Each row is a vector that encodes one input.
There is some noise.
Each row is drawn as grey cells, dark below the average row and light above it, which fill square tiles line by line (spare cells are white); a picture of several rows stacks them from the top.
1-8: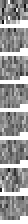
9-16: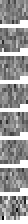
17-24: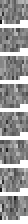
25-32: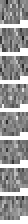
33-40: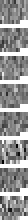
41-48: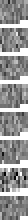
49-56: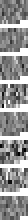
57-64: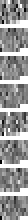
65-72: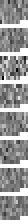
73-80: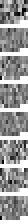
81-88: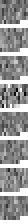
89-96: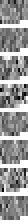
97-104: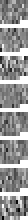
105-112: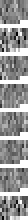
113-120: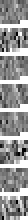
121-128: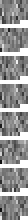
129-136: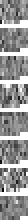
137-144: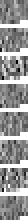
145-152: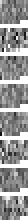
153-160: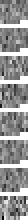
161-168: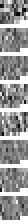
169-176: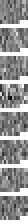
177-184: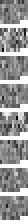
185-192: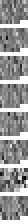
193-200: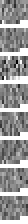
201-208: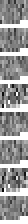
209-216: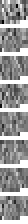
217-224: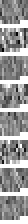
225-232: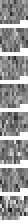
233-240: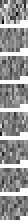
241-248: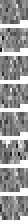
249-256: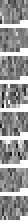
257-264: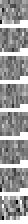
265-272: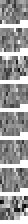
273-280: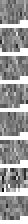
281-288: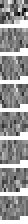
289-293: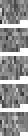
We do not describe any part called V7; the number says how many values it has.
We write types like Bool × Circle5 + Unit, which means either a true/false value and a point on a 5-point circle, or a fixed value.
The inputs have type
Bool × (Label5 + Tree12) + V7.
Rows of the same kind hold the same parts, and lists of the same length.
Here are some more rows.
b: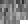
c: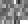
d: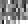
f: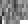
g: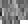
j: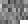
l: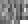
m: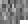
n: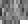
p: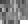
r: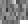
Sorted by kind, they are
b, g, j, l, m, n, p, r
c, f
d

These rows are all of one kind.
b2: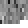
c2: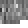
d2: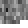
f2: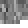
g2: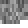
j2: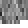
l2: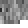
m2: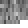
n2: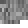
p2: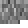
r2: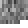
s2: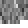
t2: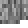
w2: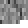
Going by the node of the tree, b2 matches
g2, m2 and w2.
